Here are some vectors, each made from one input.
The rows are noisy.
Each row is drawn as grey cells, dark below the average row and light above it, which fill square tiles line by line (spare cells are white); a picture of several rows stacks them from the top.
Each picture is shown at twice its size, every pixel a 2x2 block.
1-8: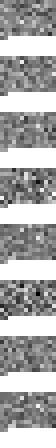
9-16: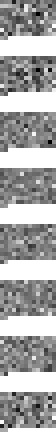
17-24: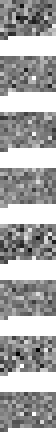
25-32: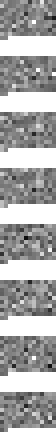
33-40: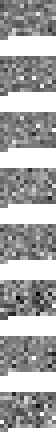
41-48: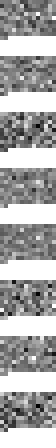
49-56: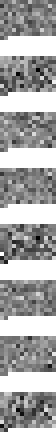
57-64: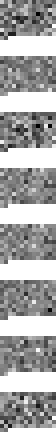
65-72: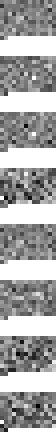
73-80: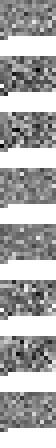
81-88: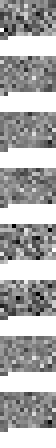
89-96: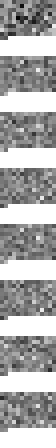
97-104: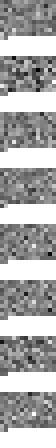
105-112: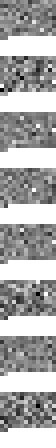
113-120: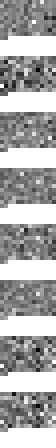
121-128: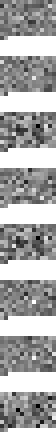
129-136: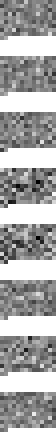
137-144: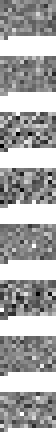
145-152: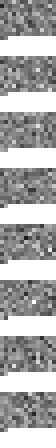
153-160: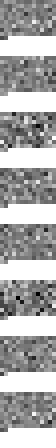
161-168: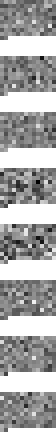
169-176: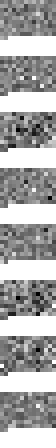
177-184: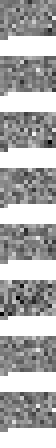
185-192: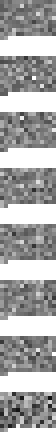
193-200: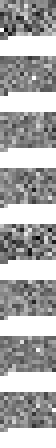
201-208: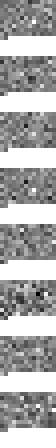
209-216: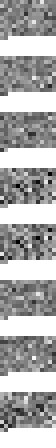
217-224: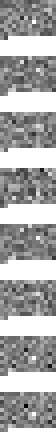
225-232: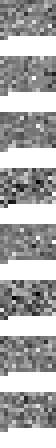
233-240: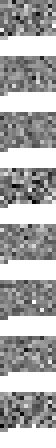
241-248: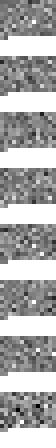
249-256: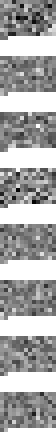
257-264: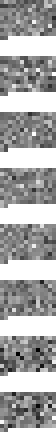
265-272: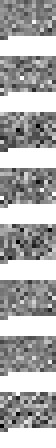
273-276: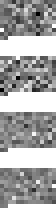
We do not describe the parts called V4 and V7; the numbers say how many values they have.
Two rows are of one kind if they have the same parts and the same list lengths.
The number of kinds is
4.
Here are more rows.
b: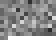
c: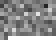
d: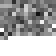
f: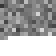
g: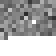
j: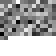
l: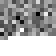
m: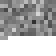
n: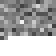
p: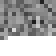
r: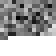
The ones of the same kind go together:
b, c, g, m
d, l, r
f, n, p
j

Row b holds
a point on a 10-point circle and a true/false value.
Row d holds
one of 10 labels and a value of V4.
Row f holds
a true/false value and a value of V7.
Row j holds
a fixed value.
